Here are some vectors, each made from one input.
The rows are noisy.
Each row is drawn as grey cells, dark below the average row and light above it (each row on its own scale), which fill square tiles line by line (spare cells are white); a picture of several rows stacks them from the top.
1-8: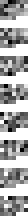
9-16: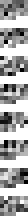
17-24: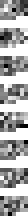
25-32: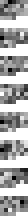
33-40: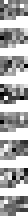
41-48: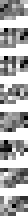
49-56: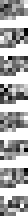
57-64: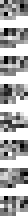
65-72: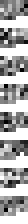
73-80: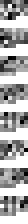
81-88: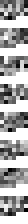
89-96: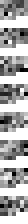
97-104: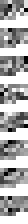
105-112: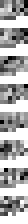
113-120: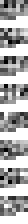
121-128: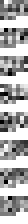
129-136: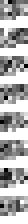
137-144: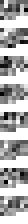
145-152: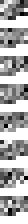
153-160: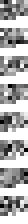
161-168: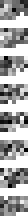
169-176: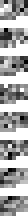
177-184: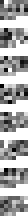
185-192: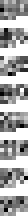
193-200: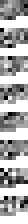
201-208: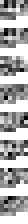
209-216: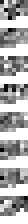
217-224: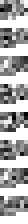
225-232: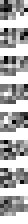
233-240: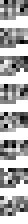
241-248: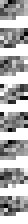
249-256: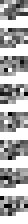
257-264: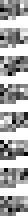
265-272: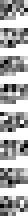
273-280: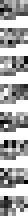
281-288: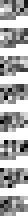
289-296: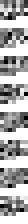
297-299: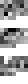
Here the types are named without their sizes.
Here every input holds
a point on a circle, together with either a fixed value, or three true/false values.
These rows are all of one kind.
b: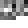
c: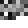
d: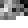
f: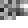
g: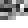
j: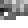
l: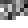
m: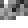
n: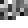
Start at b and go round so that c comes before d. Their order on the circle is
b, c, f, j, g, n, m, d, l.
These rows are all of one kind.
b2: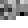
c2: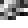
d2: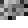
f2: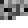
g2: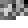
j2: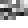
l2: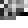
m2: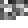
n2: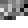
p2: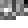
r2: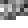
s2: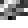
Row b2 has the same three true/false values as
c2, l2 and s2.
